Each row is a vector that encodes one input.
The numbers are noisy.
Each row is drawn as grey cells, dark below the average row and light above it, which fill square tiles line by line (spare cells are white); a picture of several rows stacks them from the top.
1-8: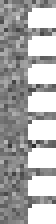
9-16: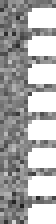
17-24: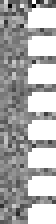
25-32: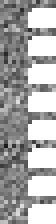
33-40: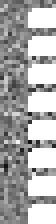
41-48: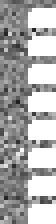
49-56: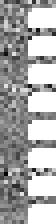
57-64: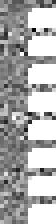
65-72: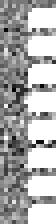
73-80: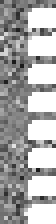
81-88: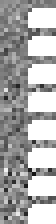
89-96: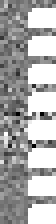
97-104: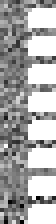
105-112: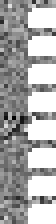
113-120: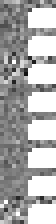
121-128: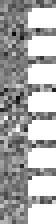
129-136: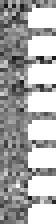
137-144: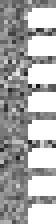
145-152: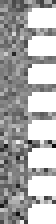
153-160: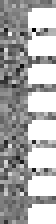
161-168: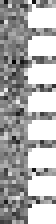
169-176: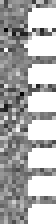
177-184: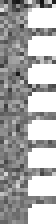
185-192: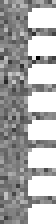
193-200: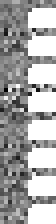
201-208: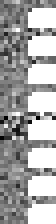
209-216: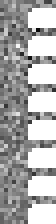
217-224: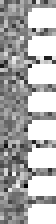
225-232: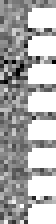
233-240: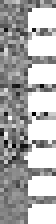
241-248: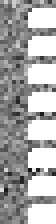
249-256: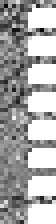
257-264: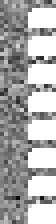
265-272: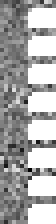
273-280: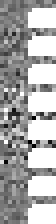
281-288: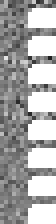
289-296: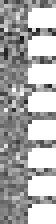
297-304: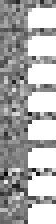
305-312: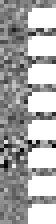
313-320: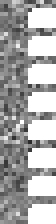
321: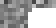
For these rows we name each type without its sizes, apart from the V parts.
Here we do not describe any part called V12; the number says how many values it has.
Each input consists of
either a point on a line and a true/false value, or a value of V12.
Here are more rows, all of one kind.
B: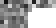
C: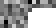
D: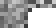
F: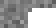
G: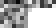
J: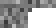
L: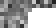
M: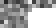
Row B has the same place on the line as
C and J.
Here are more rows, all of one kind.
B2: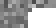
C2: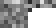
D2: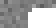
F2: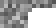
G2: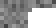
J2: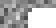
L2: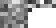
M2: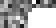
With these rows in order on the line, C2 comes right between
J2 and L2.
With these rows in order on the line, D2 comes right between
L2 and M2.
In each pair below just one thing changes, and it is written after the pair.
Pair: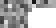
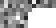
the place on the line
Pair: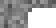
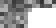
the place on the line
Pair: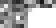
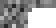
the true/false value
